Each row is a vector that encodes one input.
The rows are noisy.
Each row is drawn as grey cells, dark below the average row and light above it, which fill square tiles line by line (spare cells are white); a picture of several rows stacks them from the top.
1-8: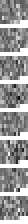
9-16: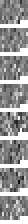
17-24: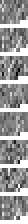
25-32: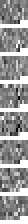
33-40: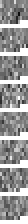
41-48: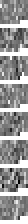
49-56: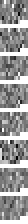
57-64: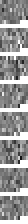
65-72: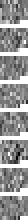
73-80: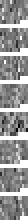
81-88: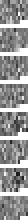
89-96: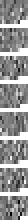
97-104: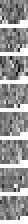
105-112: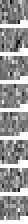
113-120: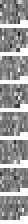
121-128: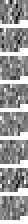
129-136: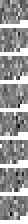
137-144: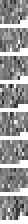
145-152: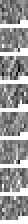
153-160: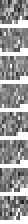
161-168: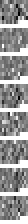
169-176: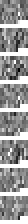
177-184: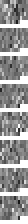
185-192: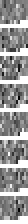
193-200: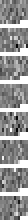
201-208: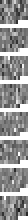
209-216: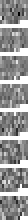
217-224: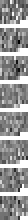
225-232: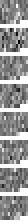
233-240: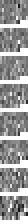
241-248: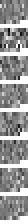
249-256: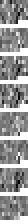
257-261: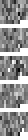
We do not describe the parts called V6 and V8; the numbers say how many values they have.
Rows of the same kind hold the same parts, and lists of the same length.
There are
2 kinds of row.
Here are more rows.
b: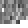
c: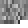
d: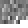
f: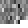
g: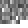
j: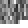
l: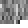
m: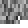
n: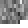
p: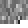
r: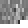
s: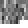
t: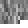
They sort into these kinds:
b, c, d, f, g, l, m, n, p, r, t
j, s

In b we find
one of 11 labels, four true/false values, a value of V6 and a value of V8.
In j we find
one of 7 labels, one of 11 labels, a value of V6 and a value of V8.
